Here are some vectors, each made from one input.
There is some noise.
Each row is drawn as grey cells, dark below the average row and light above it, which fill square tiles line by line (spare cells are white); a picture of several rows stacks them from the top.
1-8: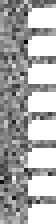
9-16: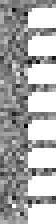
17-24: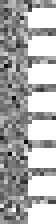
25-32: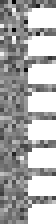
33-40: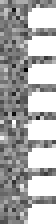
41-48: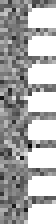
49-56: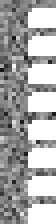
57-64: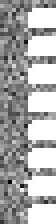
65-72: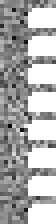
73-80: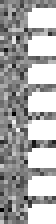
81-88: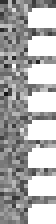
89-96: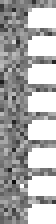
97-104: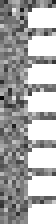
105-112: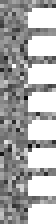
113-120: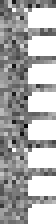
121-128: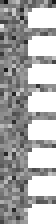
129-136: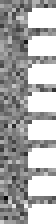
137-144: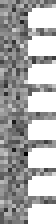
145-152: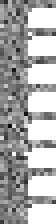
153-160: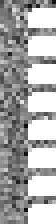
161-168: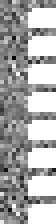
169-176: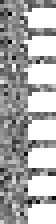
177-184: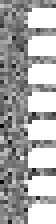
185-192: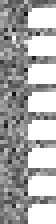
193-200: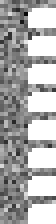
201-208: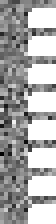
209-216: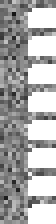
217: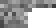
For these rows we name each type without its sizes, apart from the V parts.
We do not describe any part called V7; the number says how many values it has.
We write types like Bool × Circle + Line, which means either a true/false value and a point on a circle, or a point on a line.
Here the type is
Label × Line × (Tree + Unit) + V7 × V7.
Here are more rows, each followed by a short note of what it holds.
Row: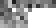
two values of V7
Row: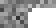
a label, a point on a line and a node of a tree
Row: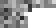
two values of V7
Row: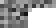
a label, a point on a line and a node of a tree
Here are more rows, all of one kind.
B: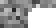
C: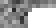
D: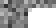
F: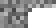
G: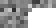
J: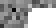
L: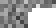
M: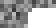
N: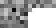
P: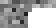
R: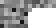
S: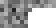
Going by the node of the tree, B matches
G and N.
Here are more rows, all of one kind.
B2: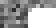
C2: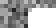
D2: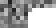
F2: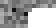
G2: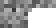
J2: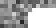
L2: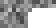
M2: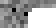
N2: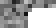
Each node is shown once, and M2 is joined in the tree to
F2 and N2.
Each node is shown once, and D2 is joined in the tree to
B2, G2 and N2.
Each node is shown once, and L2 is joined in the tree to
J2 and N2.
